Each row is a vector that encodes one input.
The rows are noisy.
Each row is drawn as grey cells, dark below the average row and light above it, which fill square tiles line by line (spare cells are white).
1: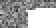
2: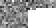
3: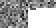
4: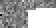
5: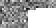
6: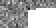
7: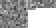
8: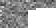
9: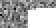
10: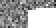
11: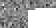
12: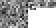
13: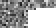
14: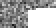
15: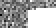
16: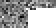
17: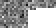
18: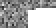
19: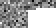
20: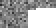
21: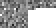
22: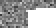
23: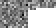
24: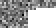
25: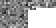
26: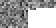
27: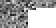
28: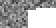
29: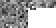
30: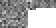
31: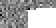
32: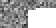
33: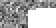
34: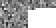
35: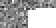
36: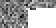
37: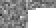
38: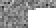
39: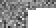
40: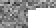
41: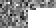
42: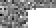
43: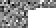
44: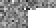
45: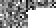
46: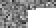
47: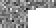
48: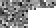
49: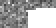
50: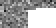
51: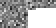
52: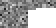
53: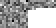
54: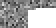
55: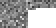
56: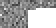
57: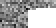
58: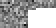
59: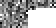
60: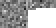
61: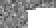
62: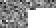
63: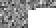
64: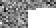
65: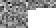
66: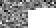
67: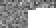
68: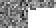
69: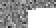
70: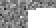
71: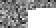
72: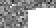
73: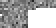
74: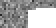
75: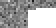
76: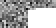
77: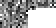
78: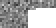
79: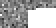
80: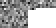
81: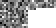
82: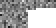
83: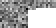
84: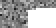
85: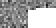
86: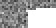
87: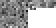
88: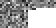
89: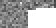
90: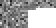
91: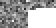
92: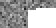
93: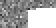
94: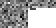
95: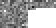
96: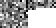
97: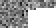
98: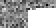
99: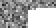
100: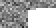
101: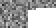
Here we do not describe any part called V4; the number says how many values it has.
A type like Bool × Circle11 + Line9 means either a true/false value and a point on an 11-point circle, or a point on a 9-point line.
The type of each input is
List3(Label5 × V4).
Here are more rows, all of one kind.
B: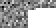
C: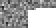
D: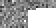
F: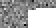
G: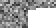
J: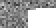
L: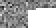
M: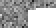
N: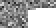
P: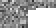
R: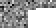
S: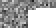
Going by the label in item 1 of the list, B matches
C, L and R.
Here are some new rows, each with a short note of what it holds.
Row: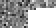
a list of one item
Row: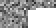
a list of two items
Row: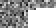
a list of one item
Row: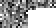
the empty list
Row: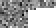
a list of one item
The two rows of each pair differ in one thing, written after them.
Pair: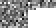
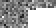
the label in item 1 of the list
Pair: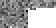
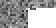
the label in item 1 of the list
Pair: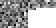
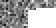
the label in item 1 of the list
